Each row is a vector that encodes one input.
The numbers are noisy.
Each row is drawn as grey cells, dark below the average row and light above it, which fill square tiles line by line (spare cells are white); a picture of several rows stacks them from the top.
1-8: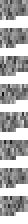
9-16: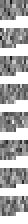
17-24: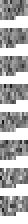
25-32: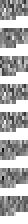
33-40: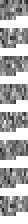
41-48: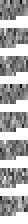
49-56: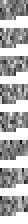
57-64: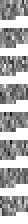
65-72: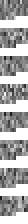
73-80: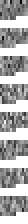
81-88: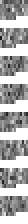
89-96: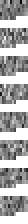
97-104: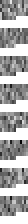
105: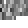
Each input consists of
either a point on a 9-point circle, or a fixed value, or a node of a 9-node tree.
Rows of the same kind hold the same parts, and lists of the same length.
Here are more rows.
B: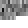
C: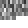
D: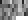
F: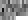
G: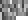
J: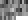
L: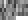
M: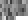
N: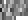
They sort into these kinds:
B, D, F, G, L, N
C
J, M

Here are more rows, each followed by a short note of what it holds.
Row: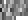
a point on a 9-point circle
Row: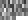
a fixed value
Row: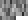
a node of a 9-node tree
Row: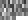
a fixed value
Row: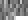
a point on a 9-point circle
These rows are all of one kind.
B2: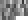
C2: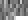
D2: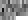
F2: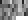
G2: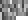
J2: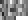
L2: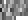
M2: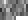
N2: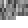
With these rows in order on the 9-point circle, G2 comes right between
F2 and J2.
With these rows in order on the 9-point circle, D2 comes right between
B2 and C2.
